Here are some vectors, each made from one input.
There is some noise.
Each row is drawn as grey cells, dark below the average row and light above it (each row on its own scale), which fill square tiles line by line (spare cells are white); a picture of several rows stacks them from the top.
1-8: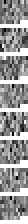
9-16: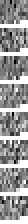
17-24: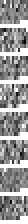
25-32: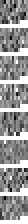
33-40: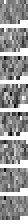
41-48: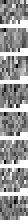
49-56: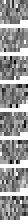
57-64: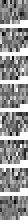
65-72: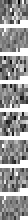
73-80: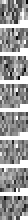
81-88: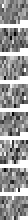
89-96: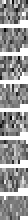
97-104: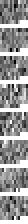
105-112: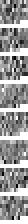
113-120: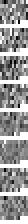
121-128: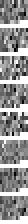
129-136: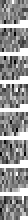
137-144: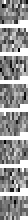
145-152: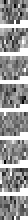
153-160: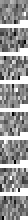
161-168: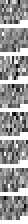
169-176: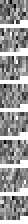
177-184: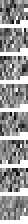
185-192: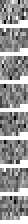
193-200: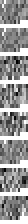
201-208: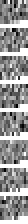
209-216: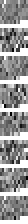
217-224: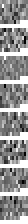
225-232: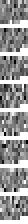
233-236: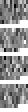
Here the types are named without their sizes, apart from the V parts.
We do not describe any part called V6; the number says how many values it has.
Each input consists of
a value of V6, together with a list of points on a line.
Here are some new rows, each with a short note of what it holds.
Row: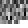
a value of V6, together with a list of one item
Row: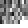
a value of V6, together with a list of two items
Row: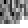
a value of V6, together with a list of two items
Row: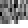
a value of V6, together with a list of one item
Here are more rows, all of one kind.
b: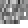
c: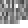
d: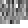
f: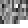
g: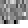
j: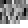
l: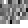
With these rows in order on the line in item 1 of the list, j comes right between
c and g.
